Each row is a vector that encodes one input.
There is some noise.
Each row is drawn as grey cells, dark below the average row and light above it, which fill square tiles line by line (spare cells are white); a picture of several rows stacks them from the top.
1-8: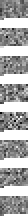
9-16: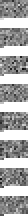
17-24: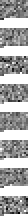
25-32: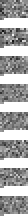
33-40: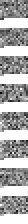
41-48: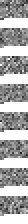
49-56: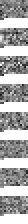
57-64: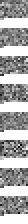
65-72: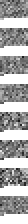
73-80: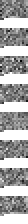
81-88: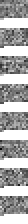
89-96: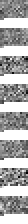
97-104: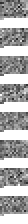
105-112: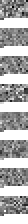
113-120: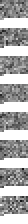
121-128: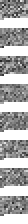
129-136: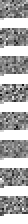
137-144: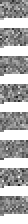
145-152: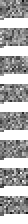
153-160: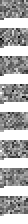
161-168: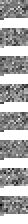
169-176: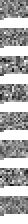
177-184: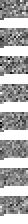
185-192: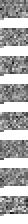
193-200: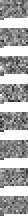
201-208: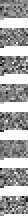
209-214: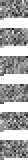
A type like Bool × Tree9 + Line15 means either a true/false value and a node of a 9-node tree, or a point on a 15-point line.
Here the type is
Bool × Bool × Bool × Bool.
